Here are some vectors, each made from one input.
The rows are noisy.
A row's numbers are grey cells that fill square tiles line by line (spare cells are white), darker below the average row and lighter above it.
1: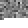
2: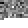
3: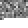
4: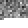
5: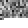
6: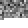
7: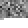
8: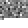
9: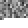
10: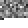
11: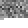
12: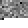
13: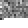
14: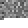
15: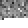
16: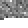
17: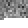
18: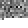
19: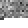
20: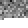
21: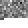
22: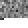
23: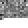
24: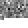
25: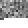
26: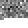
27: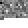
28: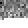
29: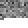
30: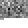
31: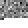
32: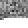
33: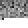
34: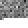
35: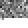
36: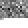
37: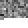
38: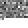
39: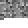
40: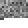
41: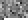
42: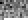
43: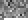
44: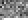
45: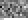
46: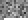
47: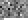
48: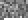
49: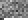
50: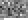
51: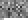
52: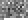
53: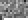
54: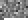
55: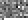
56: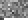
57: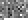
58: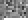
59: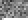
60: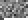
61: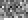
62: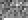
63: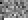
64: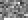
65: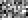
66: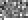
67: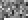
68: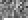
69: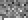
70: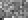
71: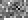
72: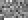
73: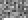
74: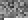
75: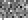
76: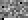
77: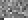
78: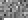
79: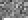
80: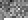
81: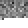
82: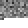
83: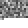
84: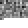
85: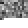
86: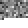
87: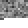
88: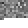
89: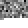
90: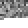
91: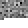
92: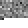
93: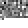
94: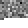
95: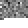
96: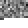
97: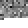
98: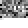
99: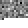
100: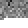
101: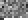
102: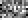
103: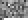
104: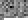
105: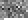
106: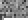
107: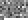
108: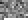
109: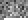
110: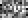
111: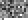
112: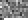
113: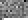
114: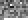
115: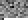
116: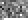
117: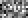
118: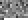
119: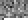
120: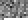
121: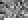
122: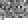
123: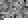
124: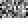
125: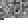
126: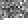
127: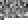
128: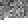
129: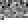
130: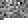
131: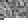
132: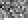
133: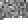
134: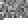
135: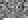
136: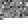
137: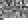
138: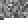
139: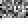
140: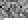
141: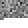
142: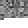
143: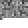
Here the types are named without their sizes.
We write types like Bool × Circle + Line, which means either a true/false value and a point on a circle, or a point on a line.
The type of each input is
List(Line).
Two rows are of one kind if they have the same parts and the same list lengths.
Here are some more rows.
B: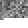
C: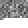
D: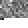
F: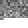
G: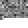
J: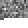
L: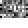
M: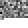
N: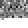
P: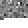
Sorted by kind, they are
B, C, F
D, G, J, P
L
M, N

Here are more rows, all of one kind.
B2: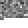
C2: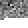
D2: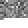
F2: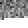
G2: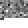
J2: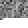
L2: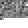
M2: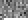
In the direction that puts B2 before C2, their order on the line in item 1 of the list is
B2, G2, D2, J2, L2, M2, C2, F2.
